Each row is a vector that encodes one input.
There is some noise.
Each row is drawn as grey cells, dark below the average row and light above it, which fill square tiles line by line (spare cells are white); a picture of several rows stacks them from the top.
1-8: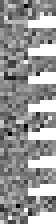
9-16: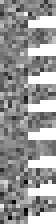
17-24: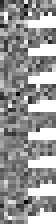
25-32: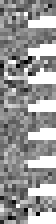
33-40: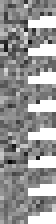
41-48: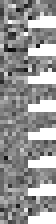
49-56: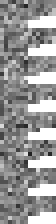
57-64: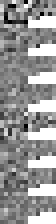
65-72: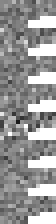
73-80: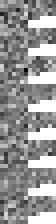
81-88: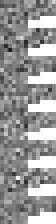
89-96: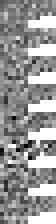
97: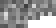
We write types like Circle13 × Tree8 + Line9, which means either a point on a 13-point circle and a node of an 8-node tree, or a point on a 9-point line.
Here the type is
Line7 + Tree8 + Tree9.
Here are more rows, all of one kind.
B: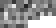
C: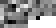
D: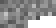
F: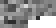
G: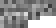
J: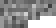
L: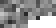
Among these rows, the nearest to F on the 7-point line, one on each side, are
D and J.
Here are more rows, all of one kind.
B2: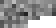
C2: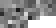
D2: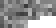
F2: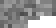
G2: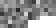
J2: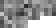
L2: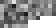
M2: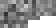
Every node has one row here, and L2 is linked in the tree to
C2 and F2.
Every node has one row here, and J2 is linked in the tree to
B2.
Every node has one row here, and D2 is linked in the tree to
F2, G2 and M2.
